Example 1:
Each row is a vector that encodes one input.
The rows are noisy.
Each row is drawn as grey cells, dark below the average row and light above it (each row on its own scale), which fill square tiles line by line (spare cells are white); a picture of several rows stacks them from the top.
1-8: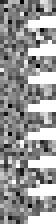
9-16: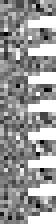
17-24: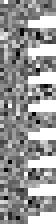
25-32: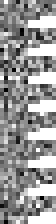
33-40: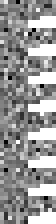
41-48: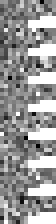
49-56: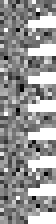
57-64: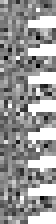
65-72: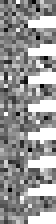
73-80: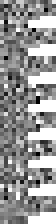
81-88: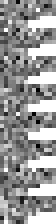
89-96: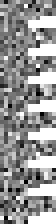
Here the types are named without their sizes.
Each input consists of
a point on a line and a true/false value.
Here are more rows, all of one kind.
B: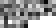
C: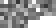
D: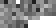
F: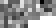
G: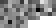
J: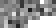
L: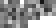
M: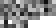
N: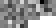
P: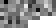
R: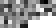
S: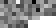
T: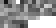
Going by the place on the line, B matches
D, M, R and S.
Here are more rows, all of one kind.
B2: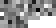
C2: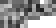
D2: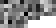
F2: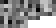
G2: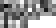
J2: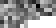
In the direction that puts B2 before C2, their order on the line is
G2, B2, F2, D2, C2, J2.
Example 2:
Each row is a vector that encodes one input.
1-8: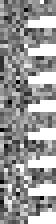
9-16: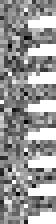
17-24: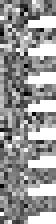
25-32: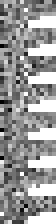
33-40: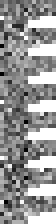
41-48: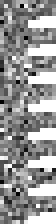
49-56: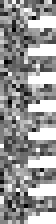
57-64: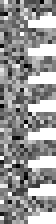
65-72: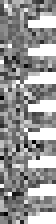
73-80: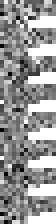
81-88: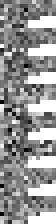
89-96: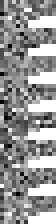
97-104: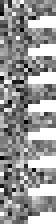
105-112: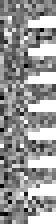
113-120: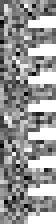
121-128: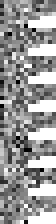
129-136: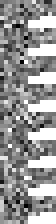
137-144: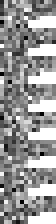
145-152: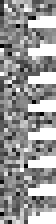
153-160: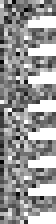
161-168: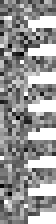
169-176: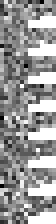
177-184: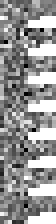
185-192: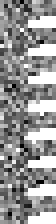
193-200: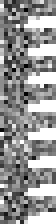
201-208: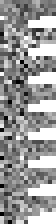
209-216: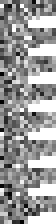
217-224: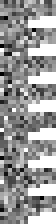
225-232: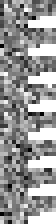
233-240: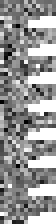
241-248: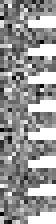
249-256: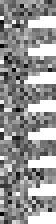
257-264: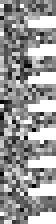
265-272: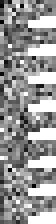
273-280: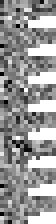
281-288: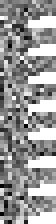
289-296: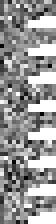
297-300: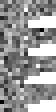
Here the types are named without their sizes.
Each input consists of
a point on a line and a true/false value.
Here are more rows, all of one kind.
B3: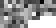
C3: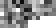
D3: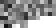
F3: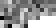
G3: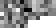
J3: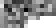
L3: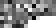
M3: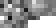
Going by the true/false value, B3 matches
L3 and M3.
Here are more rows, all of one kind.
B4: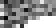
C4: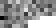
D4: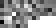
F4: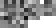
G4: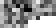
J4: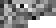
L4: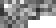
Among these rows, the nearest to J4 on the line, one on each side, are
B4 and D4.
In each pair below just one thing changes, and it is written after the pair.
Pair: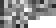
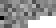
the true/false value
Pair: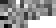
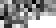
the place on the line
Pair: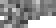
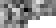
the true/false value
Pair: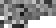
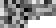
the true/false value
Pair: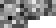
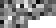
the place on the line
